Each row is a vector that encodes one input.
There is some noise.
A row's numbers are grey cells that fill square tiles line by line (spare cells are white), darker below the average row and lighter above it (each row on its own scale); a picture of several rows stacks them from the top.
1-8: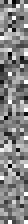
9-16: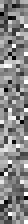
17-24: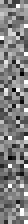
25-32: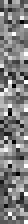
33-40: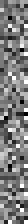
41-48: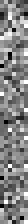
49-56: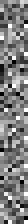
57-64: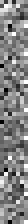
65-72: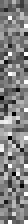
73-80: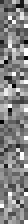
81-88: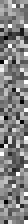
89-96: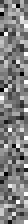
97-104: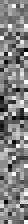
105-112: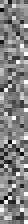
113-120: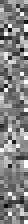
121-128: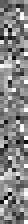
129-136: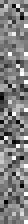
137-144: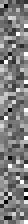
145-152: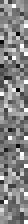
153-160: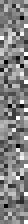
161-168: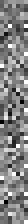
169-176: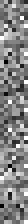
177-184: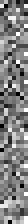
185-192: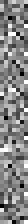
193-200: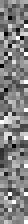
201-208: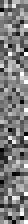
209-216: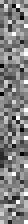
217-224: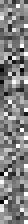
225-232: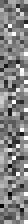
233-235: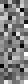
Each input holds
one of 4 labels, together with either a point on a 6-point circle, or a fixed value.
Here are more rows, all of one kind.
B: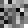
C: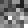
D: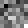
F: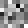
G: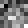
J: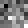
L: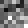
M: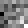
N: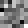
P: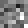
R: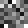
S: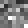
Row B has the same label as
M and R.
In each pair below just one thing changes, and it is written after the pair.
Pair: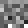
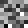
the label
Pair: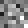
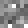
the place on the 6-point circle
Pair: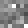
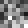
the place on the 6-point circle
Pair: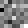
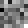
the label
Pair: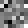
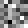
the label
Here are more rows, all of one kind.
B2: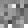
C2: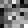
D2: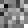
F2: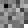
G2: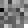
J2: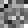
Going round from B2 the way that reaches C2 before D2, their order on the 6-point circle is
B2, G2, J2, C2, D2, F2.
